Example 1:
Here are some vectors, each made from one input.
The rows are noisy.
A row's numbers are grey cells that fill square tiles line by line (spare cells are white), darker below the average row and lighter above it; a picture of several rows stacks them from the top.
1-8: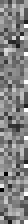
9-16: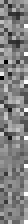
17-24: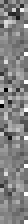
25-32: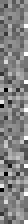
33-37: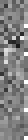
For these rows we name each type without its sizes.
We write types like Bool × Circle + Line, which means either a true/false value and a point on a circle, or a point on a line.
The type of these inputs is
Tree.
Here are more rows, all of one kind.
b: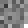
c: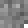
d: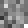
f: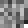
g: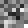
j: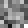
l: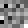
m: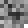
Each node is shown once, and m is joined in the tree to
c and g.
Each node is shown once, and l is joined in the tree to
b.
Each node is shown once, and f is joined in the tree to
c.
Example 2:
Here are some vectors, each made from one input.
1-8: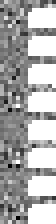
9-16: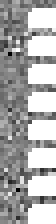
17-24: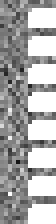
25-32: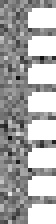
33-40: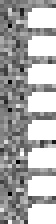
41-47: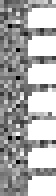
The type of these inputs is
Tree8.
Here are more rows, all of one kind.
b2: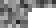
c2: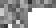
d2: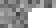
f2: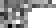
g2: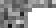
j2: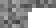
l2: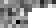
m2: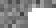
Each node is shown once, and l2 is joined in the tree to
b2.
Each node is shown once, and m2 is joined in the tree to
d2, g2 and j2.
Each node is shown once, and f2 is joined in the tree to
g2.
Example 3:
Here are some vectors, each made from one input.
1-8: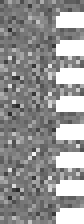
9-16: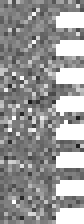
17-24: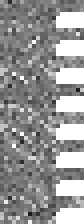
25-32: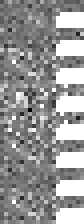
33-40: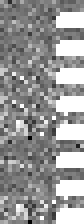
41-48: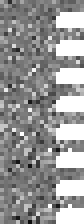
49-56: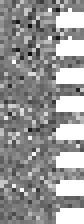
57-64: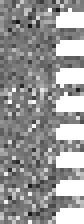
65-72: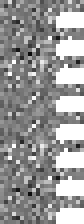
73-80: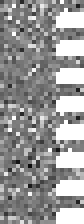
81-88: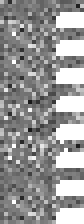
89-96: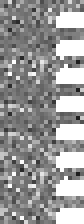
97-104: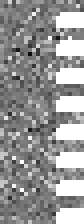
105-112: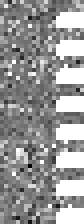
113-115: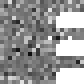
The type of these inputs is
Tree10 + Unit.
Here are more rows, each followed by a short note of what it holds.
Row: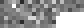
a node of a 10-node tree
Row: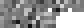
a node of a 10-node tree
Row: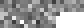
a node of a 10-node tree
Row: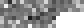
a node of a 10-node tree
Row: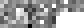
a fixed value
